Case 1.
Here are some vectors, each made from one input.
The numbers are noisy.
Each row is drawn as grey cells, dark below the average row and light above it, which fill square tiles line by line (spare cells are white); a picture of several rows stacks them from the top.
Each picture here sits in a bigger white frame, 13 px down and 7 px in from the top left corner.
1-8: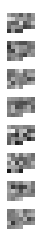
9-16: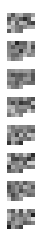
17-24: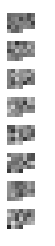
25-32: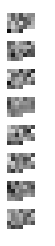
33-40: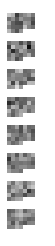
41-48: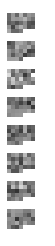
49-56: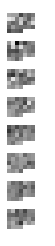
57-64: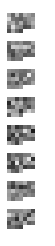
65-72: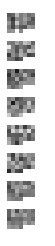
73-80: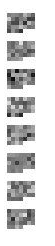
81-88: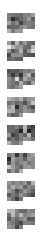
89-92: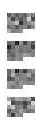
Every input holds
either a point on a 4-point line, or a point on a 9-point line.
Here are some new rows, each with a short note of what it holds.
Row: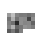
a point on a 9-point line
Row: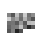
a point on a 4-point line
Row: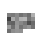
a point on a 9-point line
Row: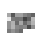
a point on a 4-point line
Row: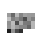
a point on a 4-point line
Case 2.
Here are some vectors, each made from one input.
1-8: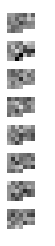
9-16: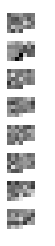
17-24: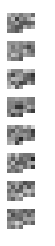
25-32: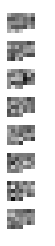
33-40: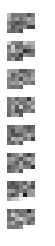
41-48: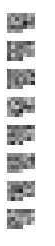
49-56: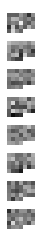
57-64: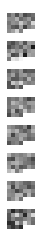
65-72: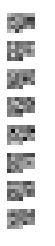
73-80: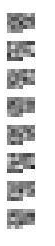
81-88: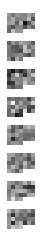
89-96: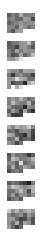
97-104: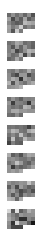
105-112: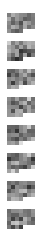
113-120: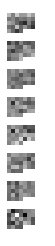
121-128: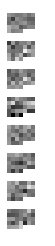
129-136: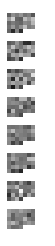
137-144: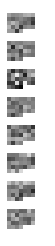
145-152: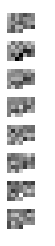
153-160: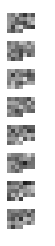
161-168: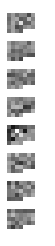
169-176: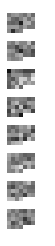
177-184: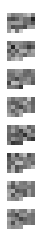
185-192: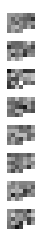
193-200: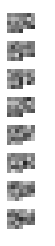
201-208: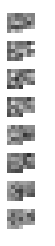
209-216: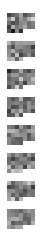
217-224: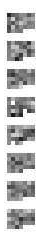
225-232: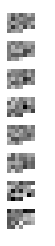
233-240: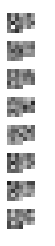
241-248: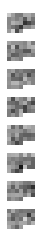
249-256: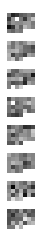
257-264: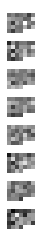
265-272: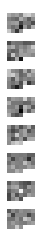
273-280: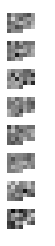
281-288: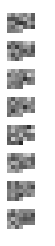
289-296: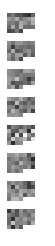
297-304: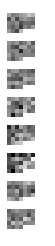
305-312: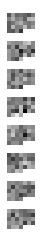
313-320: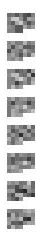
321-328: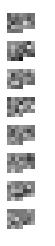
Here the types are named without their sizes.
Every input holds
a list of points on a circle.
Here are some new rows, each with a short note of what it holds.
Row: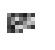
the empty list
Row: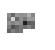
a list of one item
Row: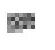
a list of two items
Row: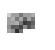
a list of one item
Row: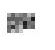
a list of one item
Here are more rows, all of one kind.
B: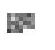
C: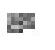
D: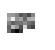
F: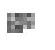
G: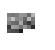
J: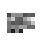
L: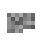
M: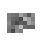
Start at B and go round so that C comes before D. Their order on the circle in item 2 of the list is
B, F, L, M, J, G, C, D.
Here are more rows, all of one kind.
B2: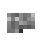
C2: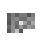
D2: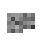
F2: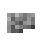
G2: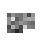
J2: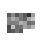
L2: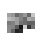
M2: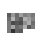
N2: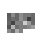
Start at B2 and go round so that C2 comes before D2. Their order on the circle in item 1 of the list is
B2, L2, J2, C2, G2, M2, N2, D2, F2.
